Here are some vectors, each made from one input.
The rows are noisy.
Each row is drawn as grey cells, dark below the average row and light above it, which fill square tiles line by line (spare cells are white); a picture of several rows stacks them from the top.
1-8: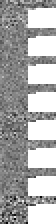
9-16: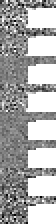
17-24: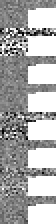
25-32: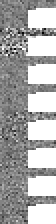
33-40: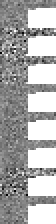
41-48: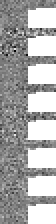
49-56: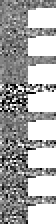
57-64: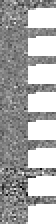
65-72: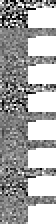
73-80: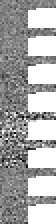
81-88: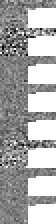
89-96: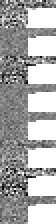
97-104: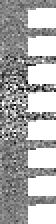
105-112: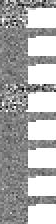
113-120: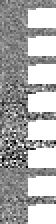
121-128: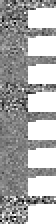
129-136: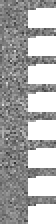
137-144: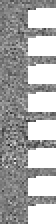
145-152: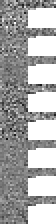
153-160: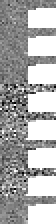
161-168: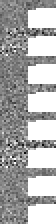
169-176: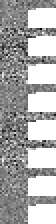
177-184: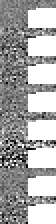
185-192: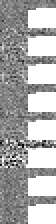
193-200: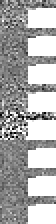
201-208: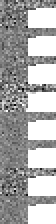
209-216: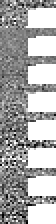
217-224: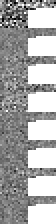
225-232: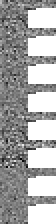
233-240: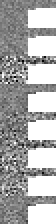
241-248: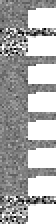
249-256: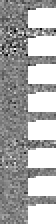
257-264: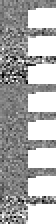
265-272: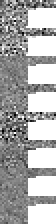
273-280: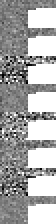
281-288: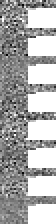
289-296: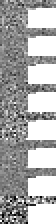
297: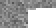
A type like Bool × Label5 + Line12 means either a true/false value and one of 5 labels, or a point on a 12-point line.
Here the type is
Bool × Label5.
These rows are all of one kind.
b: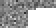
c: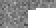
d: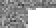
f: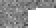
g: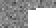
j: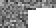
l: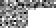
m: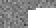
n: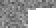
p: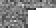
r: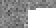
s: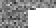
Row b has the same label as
d, l, n and s.
